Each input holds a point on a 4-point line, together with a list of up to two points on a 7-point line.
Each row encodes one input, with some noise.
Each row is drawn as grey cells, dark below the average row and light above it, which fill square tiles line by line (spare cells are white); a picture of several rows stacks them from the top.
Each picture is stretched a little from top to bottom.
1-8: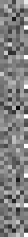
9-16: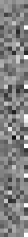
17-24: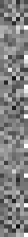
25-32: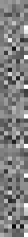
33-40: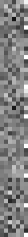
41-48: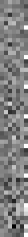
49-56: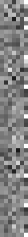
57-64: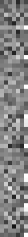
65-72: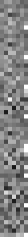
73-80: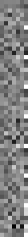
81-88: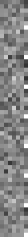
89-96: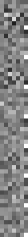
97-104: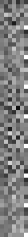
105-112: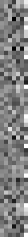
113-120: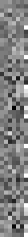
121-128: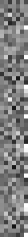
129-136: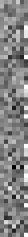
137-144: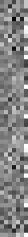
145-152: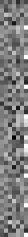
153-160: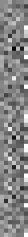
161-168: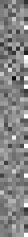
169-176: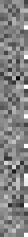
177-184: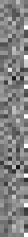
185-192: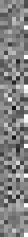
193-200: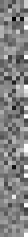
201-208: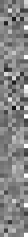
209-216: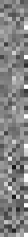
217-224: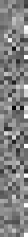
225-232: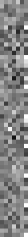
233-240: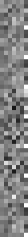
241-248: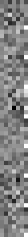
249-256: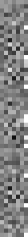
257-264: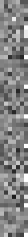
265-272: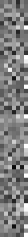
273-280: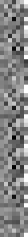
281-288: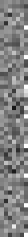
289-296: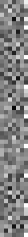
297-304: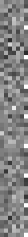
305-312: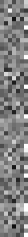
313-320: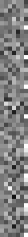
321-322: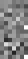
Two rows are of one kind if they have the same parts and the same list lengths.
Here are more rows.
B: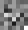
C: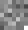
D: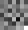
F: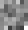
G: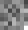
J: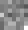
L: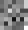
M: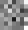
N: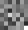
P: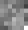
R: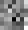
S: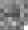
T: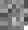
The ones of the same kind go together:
B, F
C, J, L, M, P, R
D, G, N, S, T

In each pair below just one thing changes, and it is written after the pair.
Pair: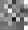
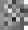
the place on the 7-point line in item 2 of the list
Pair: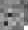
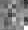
the place on the 4-point line
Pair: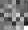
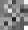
the place on the 4-point line
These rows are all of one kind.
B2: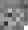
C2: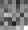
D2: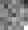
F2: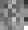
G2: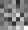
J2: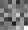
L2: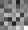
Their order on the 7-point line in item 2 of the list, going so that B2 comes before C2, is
D2, B2, J2, L2, C2, F2, G2.
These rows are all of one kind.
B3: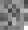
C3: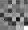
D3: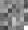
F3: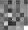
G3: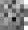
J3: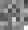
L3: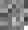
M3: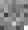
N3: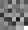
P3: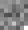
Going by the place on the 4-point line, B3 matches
D3, J3 and L3.
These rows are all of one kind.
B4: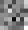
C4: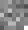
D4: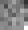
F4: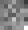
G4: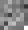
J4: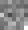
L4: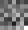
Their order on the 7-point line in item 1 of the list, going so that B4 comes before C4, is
D4, B4, F4, L4, G4, C4, J4.
